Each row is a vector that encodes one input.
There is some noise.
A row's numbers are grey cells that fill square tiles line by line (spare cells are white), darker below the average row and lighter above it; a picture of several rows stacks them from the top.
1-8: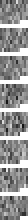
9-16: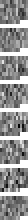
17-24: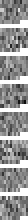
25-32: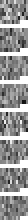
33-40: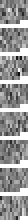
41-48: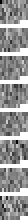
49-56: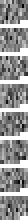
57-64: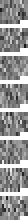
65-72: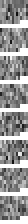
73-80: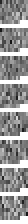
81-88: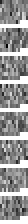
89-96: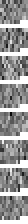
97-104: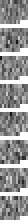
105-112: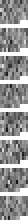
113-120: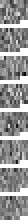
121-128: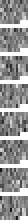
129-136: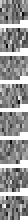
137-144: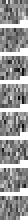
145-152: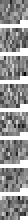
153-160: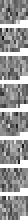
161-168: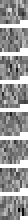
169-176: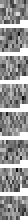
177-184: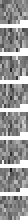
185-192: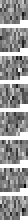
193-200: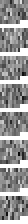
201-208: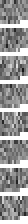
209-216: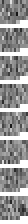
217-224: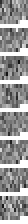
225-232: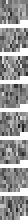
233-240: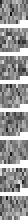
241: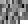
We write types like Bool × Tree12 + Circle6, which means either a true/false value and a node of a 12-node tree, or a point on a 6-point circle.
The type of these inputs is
(Bool × Bool × Bool + Circle14) × Line13.
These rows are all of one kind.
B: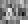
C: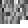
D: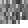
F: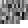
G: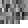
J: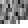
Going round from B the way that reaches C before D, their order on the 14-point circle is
B, G, F, J, C, D.
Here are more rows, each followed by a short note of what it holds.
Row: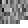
a point on a 14-point circle and a point on a 13-point line
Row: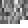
a point on a 14-point circle and a point on a 13-point line
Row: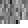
a point on a 13-point line and three true/false values
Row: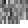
a point on a 13-point line and three true/false values
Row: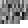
a point on a 14-point circle and a point on a 13-point line
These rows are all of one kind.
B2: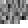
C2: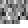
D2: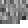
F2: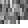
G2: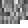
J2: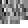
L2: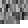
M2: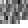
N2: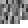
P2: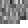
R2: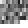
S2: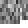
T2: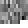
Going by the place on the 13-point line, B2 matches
N2 and R2.
